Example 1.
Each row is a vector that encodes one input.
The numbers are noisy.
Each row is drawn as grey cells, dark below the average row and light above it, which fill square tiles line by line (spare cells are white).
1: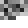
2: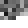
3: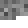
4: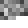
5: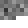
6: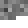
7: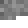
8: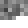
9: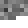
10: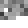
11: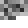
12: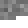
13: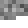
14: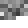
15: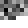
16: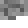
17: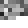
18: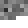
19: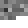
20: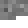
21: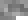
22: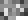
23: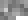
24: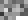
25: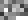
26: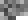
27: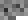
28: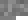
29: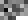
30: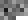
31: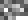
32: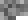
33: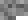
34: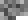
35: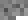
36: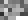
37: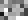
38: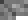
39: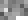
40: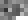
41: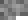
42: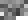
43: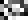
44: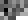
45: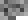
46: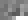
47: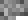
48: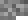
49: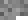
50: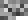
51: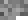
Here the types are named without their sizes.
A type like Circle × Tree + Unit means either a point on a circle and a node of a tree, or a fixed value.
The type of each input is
Tree + Unit.
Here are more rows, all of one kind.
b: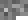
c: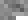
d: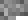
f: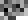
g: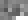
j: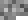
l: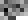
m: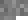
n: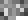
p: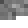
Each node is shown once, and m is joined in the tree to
d, f and p.
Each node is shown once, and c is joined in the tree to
l.
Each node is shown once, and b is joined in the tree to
p.
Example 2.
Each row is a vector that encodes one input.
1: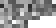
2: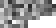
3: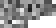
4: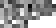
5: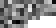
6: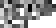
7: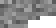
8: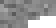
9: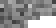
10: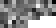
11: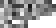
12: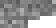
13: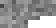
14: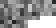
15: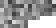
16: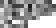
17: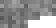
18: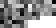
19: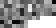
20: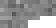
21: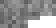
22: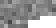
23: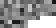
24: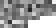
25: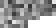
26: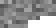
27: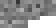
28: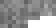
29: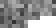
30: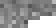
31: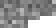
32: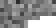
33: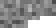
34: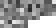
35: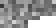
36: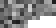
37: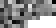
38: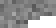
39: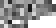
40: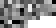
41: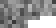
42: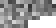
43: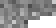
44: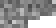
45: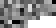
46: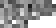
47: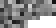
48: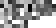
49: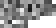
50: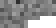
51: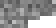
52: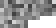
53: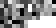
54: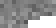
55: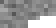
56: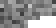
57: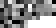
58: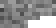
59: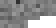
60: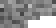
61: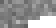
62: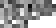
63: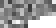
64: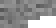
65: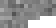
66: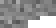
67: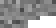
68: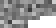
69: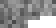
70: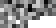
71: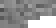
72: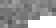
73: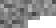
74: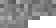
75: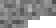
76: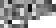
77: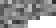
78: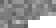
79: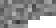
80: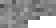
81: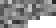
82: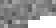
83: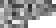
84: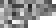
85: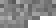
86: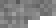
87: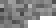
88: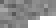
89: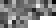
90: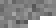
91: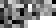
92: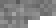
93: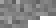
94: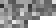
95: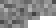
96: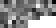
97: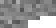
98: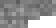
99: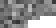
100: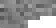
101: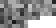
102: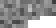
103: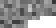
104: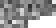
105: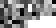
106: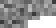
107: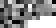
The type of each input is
Circle10 + Unit.
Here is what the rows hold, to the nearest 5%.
About 95% of them hold a point on a 10-point circle. The rest hold a fixed value.
